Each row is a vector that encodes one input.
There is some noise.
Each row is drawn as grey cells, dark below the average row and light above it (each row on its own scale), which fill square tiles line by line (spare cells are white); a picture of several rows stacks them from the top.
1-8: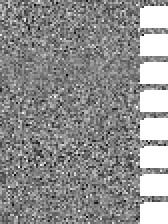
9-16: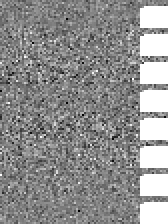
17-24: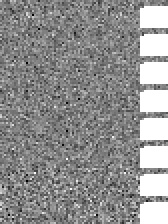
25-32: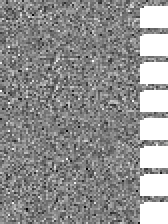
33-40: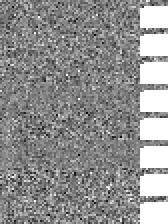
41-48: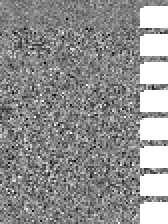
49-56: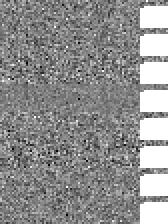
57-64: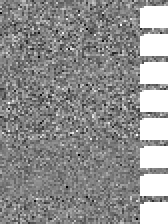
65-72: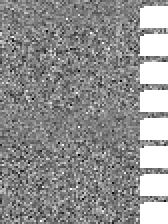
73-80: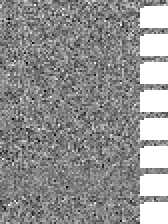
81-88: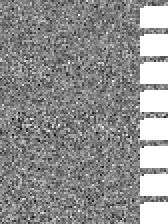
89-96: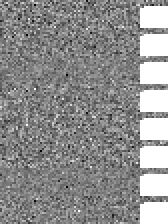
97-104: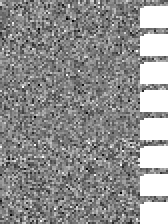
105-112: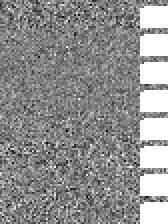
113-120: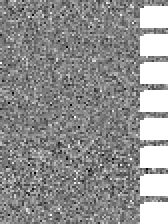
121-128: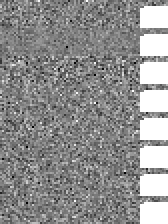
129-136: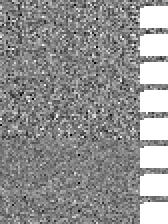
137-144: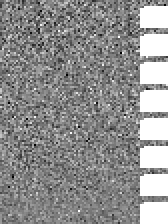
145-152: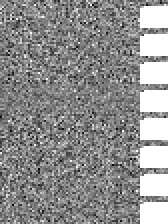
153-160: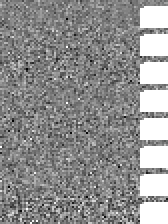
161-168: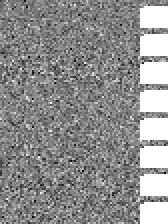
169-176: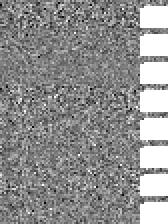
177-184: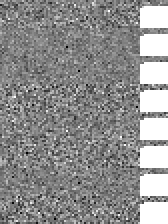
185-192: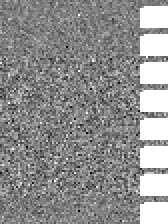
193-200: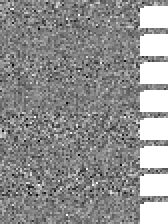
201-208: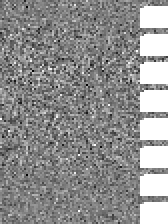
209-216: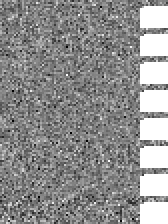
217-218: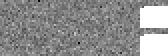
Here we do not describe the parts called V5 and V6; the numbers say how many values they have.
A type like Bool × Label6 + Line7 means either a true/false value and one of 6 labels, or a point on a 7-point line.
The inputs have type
(Bool × Bool × Bool + (Line8 + V5) × V6) × Label9.
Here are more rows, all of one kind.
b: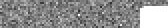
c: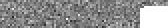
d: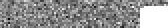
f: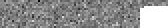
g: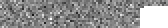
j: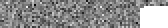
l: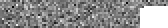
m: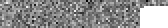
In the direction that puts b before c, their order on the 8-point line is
g, b, d, j, l, m, c, f.
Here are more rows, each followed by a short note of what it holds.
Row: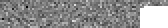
one of 9 labels and three true/false values
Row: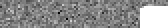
one of 9 labels and three true/false values
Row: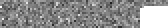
one of 9 labels, a point on an 8-point line and a value of V6
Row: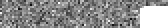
one of 9 labels and three true/false values
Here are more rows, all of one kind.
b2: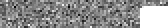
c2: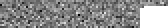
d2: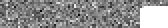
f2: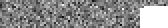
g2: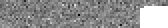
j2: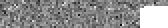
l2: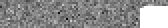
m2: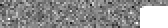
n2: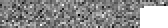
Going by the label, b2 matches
d2 and m2.
